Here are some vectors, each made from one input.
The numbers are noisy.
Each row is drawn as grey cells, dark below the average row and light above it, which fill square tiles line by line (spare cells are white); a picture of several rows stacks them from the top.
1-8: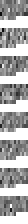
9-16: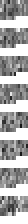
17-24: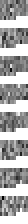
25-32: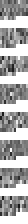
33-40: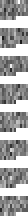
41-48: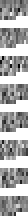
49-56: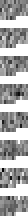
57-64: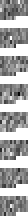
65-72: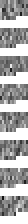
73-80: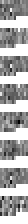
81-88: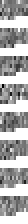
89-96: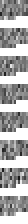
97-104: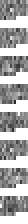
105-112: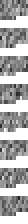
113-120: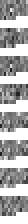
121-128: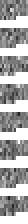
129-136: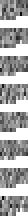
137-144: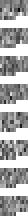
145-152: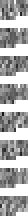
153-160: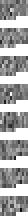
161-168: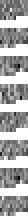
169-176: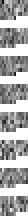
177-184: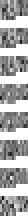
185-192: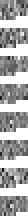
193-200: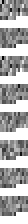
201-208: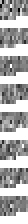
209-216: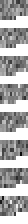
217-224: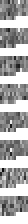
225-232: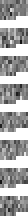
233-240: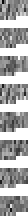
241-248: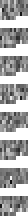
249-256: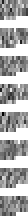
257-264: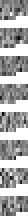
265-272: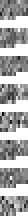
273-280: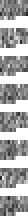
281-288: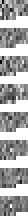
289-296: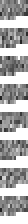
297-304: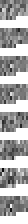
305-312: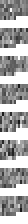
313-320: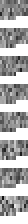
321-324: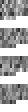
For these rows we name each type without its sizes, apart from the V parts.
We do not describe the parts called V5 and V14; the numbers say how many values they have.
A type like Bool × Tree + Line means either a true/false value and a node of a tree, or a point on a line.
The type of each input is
((Bool × Bool × Bool × Bool + Unit) × V14 + V5) × Tree.
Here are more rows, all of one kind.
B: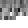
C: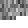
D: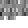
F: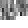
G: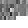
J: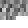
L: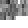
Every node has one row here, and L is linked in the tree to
D and G.
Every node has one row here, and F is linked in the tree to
C.
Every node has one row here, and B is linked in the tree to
J.
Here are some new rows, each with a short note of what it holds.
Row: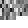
a node of a tree and a value of V5
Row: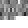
a node of a tree and a value of V14
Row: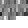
a node of a tree, four true/false values and a value of V14
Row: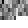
a node of a tree and a value of V5
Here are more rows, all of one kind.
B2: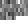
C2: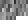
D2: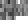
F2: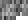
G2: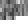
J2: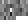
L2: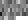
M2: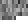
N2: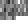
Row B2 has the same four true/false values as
C2, F2 and L2.
